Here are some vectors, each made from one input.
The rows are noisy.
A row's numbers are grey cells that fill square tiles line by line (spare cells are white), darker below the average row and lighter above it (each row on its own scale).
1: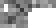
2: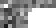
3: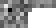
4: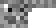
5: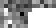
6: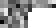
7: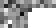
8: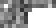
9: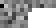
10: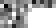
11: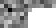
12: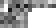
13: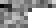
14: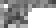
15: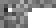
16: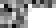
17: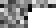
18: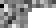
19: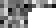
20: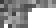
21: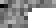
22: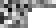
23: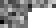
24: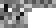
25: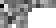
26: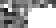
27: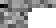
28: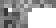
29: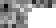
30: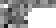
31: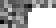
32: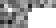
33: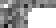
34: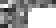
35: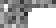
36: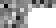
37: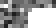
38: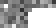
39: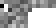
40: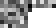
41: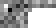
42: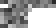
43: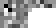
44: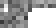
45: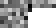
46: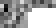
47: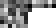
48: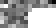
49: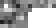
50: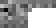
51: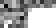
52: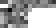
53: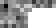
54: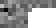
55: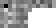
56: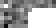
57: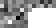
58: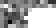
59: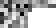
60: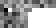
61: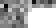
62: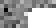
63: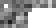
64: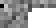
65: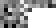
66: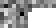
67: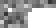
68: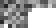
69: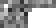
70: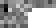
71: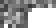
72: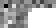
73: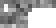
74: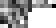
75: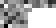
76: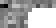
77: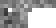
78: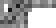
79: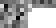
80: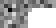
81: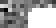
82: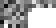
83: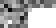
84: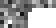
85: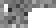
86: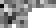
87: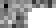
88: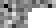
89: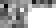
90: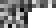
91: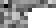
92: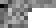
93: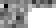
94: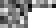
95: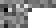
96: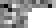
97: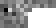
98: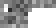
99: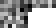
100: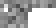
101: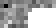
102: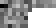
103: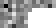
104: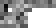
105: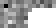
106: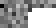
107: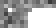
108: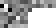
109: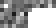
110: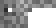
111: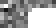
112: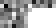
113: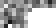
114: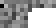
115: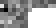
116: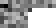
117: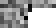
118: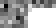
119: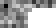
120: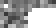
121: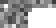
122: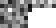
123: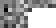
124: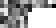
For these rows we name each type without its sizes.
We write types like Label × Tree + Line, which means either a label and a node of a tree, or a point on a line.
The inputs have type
Bool × Line × Line × Line.
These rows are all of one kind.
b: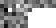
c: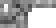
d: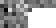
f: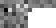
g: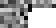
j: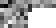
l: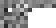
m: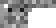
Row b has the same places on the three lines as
d and f.
